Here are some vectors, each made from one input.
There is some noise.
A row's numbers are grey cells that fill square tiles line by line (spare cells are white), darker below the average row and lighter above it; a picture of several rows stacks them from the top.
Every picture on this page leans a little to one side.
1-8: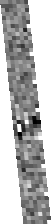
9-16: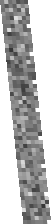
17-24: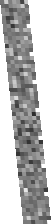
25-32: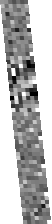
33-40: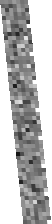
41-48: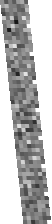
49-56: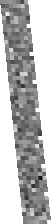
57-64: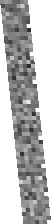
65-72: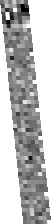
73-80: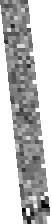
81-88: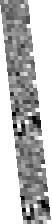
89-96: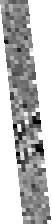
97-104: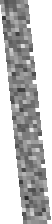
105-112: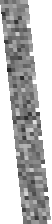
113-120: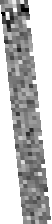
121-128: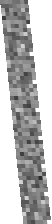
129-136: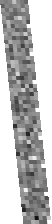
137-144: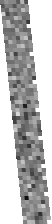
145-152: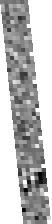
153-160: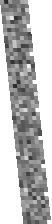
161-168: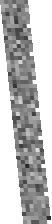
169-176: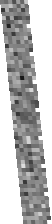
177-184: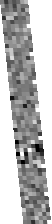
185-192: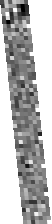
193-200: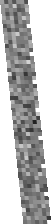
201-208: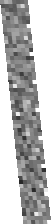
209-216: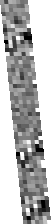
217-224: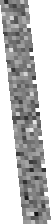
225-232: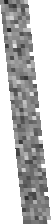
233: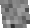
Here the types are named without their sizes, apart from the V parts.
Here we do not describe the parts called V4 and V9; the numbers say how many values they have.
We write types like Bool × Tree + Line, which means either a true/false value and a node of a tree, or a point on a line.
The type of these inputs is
(Bool × Bool × Bool × Bool + V4) × (Line + V9) + Circle.
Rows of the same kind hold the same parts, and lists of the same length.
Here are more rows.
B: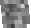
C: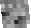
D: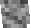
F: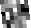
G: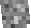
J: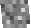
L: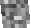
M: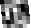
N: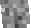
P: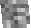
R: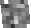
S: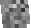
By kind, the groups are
B, R
C, D, N
F, M
G, J, L, P
S

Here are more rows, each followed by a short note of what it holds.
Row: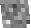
four true/false values and a value of V9
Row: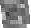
a value of V4 and a value of V9
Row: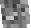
a point on a line and four true/false values
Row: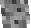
a point on a line and four true/false values
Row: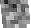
a point on a line and four true/false values
